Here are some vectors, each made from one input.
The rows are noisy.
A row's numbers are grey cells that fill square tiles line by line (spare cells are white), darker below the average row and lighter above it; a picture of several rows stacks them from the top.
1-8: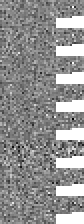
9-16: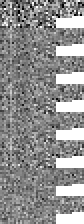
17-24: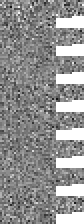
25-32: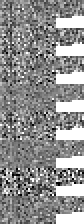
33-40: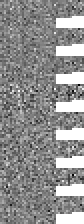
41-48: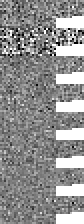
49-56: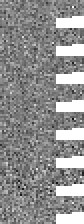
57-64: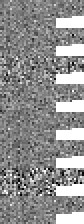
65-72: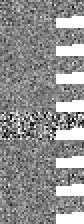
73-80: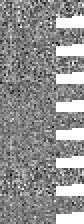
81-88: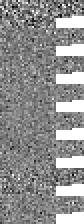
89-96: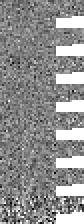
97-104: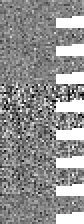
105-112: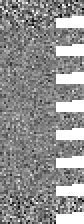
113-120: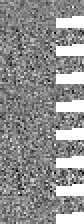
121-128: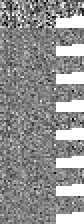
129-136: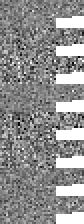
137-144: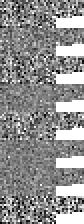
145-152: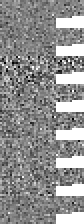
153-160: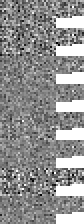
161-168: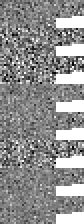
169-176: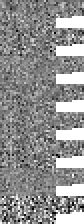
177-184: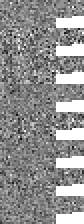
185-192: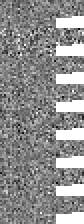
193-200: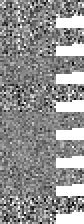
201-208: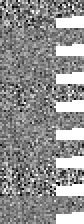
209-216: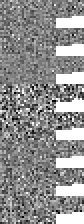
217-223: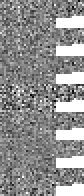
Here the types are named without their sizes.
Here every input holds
a list of points on a line.
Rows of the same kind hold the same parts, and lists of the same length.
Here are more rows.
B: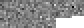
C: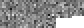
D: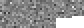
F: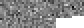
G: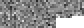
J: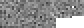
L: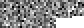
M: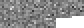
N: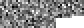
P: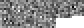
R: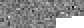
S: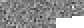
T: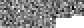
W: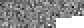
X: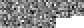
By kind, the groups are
B, F, M, P, R, T, W, X
C, D, G, J, L, S
N

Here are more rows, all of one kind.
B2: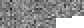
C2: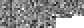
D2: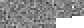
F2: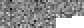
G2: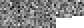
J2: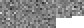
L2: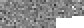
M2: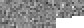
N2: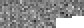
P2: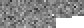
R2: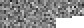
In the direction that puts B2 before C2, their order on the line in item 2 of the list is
G2, B2, C2, P2, R2, M2, D2, L2, F2, J2, N2.
